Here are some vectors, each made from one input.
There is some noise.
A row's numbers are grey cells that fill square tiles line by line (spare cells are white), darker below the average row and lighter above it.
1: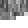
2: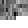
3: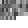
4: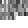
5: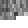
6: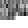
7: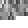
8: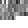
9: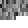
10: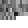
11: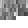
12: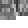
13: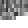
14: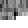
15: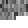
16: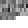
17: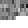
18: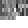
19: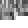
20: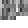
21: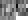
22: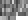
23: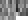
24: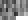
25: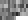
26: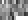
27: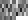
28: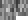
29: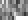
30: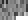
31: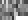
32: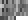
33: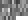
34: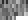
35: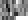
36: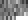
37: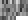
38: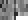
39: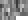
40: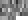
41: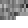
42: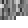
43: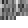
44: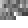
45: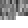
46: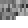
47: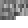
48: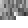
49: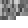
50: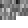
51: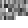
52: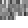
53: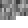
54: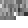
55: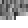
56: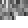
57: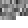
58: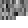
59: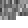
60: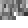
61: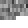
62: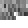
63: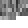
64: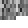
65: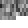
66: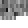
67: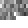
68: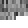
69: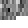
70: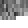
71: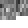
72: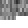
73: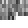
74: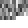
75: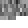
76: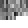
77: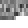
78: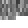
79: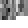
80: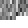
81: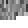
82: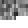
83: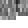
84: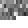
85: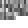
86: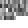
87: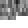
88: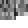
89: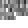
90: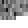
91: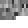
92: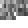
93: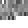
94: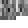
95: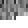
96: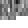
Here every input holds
a true/false value, together with either one of 4 labels, or a point on a 5-point line.
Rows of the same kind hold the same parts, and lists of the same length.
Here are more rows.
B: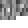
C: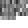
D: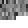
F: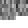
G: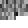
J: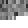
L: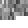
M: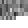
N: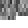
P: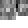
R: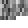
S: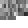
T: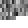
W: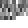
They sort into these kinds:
B, C, D, F, G, J, M, N, P
L, R, S, T, W

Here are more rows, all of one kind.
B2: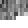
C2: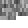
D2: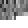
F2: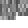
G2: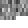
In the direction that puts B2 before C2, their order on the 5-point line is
D2, B2, G2, F2, C2.
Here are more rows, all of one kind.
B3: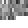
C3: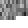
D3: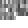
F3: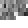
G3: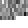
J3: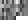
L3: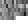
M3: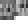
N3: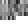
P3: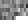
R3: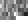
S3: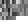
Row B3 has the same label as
G3, M3, N3 and P3.
